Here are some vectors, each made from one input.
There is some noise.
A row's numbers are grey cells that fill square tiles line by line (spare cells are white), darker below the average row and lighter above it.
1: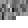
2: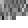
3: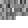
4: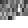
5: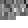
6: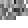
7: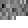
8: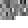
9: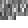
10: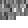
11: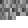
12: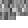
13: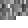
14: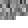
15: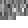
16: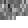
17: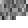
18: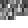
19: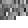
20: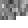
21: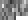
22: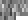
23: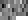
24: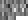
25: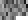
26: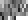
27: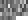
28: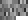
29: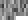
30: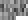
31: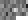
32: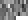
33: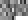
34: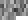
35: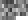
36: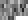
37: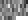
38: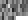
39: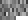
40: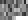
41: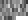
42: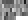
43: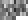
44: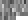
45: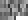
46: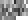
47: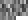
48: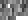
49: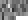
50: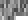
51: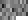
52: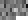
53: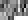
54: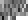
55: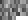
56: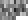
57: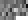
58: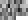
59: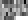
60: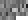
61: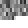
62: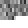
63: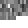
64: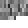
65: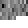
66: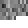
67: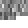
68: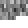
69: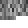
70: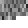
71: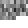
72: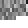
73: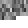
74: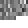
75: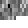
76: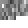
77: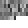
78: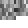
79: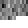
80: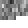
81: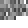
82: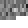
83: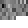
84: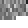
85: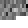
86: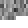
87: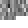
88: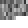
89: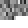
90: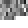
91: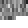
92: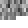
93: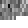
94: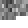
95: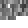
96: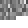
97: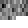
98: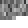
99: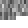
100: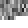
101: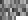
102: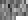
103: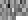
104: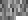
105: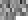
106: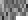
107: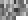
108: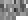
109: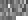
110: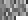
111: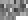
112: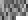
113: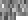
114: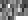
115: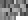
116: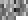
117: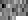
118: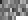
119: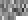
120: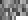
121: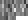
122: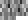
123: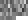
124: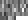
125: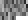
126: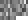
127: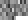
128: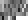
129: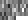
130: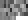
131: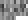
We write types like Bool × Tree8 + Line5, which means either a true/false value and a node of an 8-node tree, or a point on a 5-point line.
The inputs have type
Bool × (Label7 + Line4).
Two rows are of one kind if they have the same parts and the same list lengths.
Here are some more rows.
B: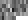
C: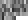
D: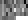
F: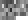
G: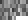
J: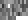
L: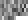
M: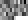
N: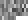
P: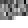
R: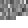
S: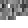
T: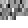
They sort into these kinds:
B, C, D, F, G, J, P, R, S
L, M, N, T

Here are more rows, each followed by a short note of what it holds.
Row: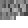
one of 7 labels and a true/false value
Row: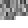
a point on a 4-point line and a true/false value
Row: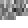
a point on a 4-point line and a true/false value
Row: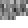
a point on a 4-point line and a true/false value
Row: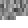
a point on a 4-point line and a true/false value
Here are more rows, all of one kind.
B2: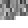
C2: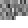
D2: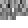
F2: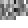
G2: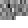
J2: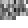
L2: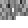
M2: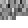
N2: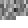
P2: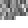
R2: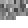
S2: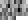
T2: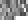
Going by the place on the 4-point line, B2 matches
F2 and N2.
